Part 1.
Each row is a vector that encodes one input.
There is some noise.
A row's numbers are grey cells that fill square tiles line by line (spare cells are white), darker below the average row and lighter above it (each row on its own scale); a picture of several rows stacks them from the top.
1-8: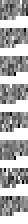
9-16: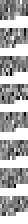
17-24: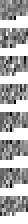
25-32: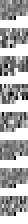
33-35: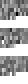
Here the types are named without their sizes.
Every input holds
a label, together with either a fixed value, or three true/false values.
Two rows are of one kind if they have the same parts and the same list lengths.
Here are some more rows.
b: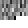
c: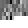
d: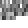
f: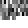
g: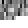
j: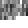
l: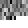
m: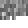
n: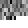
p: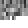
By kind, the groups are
b, l, n
c, d, f, g, j, m, p

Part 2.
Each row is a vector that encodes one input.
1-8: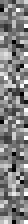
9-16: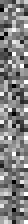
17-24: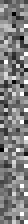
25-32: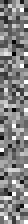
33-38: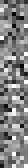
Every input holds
one of 6 labels and a true/false value.
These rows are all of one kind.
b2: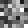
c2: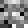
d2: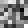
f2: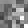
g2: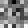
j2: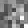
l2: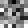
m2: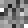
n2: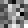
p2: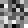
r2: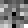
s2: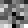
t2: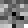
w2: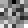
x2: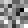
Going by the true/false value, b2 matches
c2, f2, j2 and n2.
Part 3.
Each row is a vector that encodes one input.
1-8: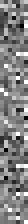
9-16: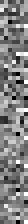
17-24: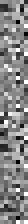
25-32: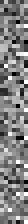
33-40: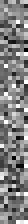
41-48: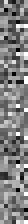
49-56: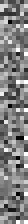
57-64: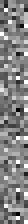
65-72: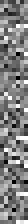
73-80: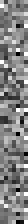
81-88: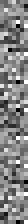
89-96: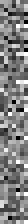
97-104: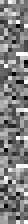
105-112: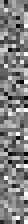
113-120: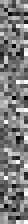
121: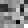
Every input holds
a list of up to two points on a 9-point line.
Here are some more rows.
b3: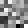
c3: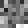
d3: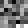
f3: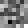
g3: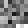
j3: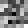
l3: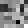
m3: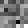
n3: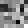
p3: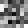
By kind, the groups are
b3
c3, d3, f3, g3, j3, m3, p3
l3, n3

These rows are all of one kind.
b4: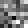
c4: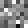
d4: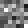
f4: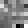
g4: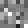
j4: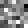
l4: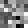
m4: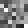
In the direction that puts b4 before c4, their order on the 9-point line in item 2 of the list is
b4, f4, m4, d4, c4, l4, g4, j4.
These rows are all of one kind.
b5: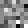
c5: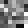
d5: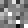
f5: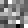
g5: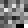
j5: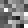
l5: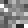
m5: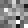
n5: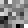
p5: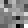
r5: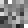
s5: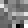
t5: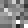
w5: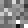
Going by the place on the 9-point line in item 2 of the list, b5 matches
g5, p5, t5 and w5.
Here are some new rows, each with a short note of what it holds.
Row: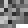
a list of one item
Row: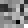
the empty list
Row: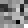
the empty list
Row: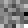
a list of one item
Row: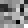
the empty list
